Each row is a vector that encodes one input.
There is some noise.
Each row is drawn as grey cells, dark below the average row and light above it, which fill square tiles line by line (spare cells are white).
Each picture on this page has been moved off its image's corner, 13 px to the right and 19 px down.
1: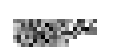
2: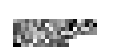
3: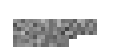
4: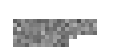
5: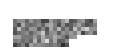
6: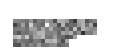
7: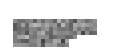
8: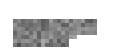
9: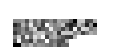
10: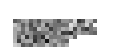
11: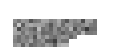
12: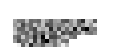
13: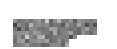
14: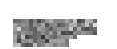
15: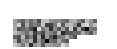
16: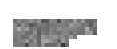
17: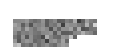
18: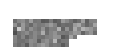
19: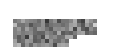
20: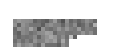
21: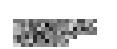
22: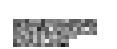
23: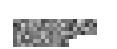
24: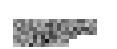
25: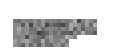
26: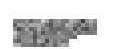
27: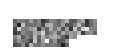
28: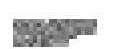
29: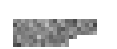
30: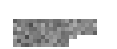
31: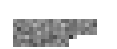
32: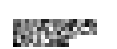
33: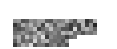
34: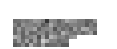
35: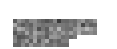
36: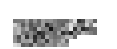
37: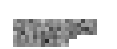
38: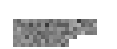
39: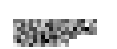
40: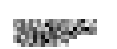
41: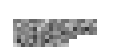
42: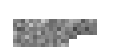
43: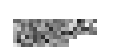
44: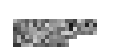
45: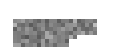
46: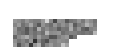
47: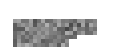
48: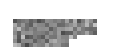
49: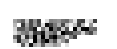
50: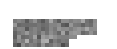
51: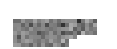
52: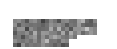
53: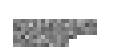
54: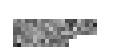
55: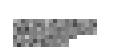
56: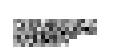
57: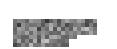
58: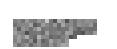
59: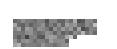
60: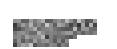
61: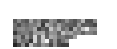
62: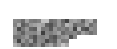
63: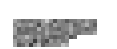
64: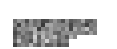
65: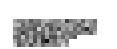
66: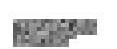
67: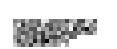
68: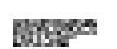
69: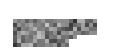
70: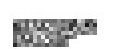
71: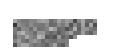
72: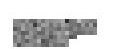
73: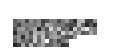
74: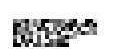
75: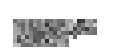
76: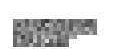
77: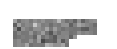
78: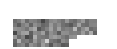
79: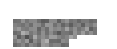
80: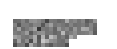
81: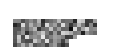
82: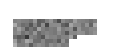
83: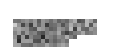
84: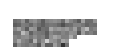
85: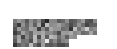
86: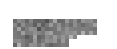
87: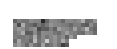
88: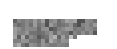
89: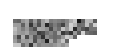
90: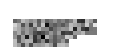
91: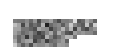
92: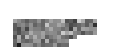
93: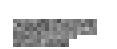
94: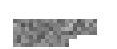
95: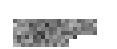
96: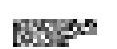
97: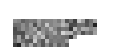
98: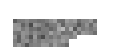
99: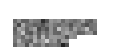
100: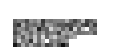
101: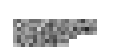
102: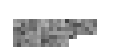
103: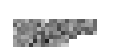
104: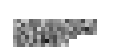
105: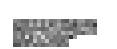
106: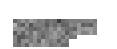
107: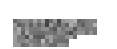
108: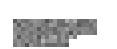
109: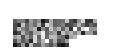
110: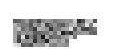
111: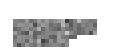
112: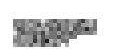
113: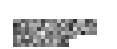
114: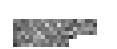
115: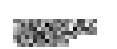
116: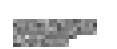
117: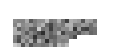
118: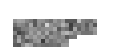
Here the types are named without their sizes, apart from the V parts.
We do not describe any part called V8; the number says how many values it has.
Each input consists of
a value of V8, together with either a label, or a point on a line.
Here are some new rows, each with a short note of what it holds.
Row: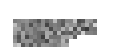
a point on a line and a value of V8
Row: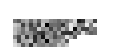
a point on a line and a value of V8
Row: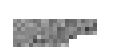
a label and a value of V8
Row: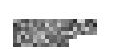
a label and a value of V8
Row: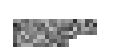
a label and a value of V8
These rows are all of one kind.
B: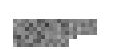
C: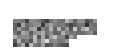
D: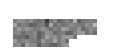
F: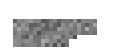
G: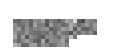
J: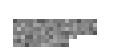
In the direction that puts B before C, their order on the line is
B, F, D, G, J, C.
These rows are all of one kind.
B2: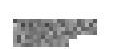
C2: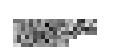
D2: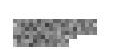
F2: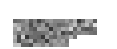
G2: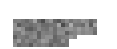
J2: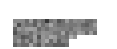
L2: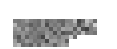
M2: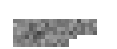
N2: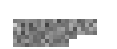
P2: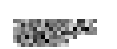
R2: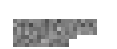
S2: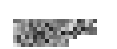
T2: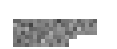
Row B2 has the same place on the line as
C2 and F2.
